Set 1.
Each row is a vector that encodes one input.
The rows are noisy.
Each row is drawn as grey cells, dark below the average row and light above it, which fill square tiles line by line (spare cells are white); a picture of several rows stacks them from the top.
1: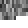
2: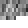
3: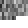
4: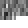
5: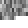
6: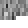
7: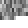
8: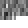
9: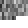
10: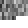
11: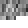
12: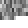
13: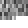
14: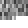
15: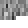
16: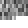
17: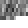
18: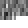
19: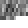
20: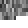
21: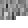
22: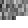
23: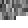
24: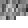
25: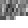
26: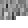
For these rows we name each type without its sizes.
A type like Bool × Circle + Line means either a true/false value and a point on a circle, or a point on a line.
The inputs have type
Bool × Bool × Bool.
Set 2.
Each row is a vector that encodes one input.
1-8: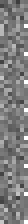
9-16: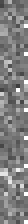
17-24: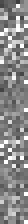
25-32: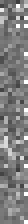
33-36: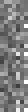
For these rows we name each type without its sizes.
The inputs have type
Bool × Bool × Bool.
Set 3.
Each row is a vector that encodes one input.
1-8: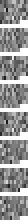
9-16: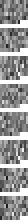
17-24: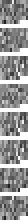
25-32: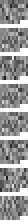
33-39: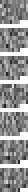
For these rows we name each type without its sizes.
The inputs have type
Tree.
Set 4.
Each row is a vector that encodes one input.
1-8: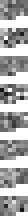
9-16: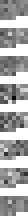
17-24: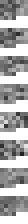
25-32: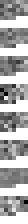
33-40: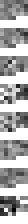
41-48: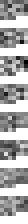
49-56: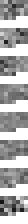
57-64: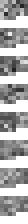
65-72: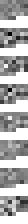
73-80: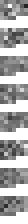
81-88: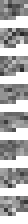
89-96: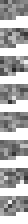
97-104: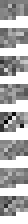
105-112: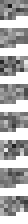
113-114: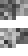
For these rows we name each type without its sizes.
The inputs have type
Bool × Bool × Bool × Bool.
